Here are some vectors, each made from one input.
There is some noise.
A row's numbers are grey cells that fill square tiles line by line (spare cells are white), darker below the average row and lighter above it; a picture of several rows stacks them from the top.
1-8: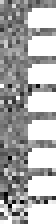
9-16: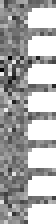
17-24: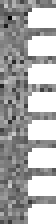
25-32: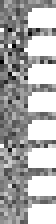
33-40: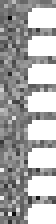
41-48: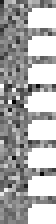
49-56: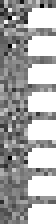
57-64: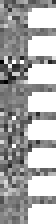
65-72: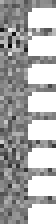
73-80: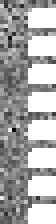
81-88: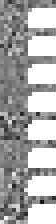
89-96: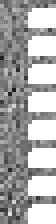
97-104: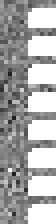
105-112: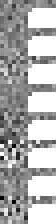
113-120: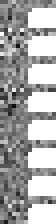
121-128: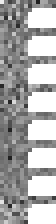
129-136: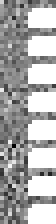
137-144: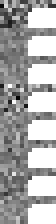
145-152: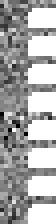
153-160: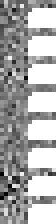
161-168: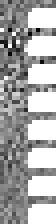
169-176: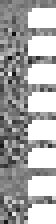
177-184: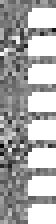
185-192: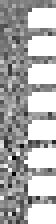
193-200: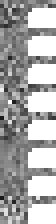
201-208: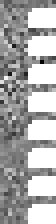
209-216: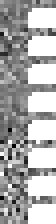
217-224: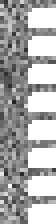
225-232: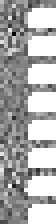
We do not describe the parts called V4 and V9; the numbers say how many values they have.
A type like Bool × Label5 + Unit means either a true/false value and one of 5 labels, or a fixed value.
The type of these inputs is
(Bool × Bool × Bool × V4 + Label6) × V9 + Unit.
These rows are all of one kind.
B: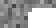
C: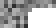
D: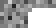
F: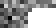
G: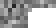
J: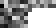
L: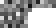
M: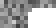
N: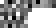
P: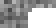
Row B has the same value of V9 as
D, F and P.
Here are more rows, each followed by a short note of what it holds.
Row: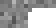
three true/false values, a value of V4 and a value of V9
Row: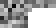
one of 6 labels and a value of V9
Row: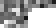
a fixed value
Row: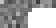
one of 6 labels and a value of V9
